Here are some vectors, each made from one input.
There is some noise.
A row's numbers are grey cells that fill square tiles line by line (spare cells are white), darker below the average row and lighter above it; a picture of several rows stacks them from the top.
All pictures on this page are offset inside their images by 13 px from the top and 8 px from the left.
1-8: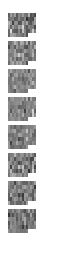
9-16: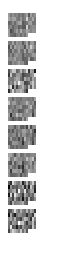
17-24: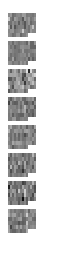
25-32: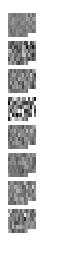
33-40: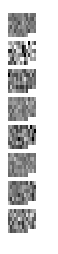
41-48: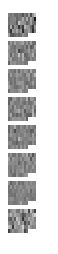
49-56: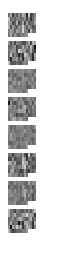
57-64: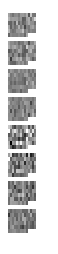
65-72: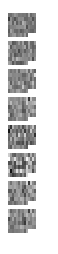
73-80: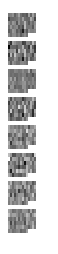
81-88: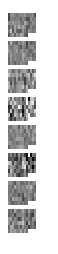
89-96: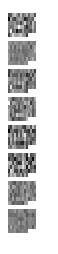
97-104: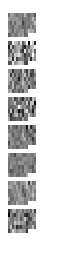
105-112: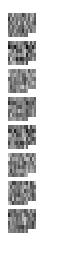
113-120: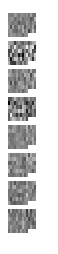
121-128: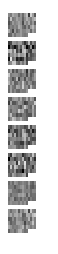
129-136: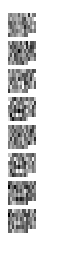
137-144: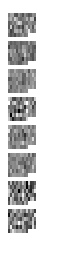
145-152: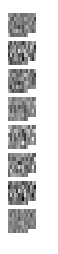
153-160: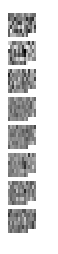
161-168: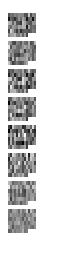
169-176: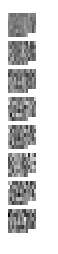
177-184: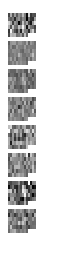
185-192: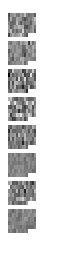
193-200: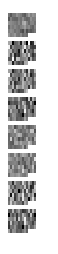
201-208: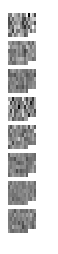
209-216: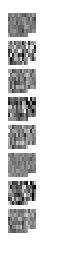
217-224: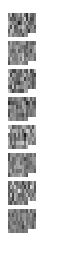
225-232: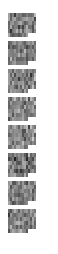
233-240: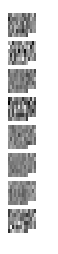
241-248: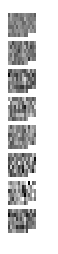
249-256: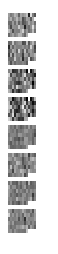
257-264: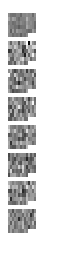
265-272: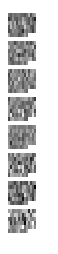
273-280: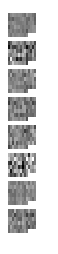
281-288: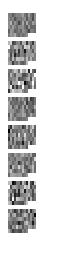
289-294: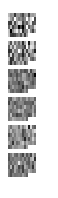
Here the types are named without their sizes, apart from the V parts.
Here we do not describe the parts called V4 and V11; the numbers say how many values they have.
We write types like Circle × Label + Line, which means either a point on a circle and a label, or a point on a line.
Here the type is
((Bool × Bool × Bool + Unit) × Tree + V4) × V11.
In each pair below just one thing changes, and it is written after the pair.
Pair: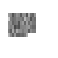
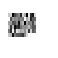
the value of V11
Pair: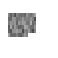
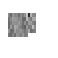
the node of the tree
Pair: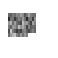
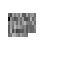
the node of the tree
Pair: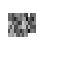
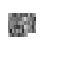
the value of V11
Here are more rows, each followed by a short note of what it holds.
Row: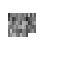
a value of V4 and a value of V11
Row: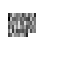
a value of V4 and a value of V11
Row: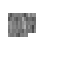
a node of a tree, three true/false values and a value of V11
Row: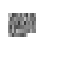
a node of a tree and a value of V11
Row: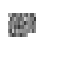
a node of a tree and a value of V11
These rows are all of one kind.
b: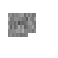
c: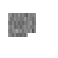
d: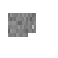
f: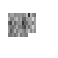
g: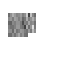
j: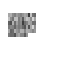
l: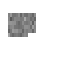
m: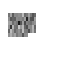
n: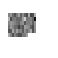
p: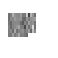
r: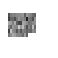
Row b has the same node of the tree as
f, m and r.
